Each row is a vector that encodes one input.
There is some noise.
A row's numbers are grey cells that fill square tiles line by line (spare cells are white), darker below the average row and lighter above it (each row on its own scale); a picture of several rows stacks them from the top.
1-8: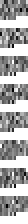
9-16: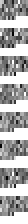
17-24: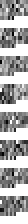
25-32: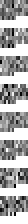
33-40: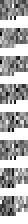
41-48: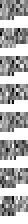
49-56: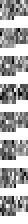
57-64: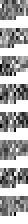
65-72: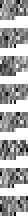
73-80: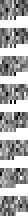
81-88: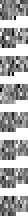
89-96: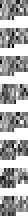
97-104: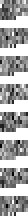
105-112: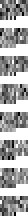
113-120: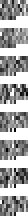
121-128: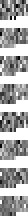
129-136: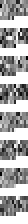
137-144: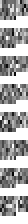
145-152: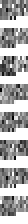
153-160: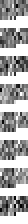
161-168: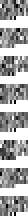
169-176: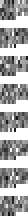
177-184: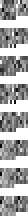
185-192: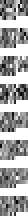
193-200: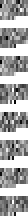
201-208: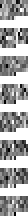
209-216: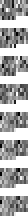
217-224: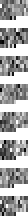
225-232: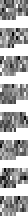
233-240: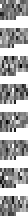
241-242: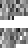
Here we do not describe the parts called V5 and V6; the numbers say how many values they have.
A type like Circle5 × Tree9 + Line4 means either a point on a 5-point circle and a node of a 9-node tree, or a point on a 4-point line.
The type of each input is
Bool × Line7 + (Line4 + V6) × V5.
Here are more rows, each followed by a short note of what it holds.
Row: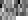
a point on a 7-point line and a true/false value
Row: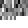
a point on a 7-point line and a true/false value
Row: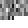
a point on a 7-point line and a true/false value
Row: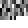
a value of V5 and a value of V6
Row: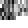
a value of V5 and a value of V6
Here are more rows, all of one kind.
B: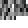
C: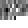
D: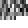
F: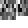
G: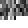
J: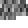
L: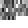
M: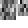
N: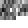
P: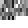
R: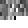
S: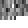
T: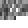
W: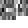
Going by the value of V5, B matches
D, J, P and S.
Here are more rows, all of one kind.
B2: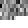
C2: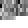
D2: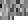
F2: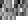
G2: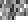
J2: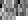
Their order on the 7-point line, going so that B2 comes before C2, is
F2, G2, B2, D2, J2, C2.
